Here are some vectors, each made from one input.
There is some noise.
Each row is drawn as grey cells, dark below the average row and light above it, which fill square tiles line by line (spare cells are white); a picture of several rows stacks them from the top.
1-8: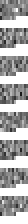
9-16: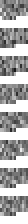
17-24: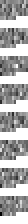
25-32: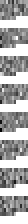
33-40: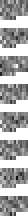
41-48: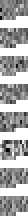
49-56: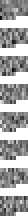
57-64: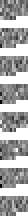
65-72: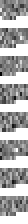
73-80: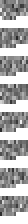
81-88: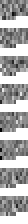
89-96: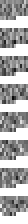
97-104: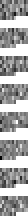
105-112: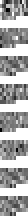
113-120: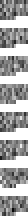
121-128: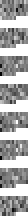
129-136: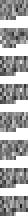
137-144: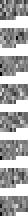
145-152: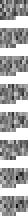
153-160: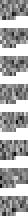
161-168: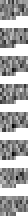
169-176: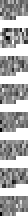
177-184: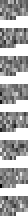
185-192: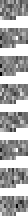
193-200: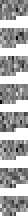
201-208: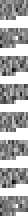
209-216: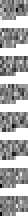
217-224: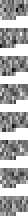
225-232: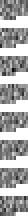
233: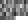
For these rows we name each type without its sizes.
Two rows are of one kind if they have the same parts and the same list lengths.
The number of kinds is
3.
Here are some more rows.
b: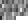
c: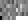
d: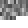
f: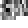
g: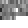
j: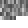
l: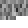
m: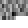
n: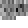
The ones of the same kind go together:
b, c, d, g, j, l
f
m, n

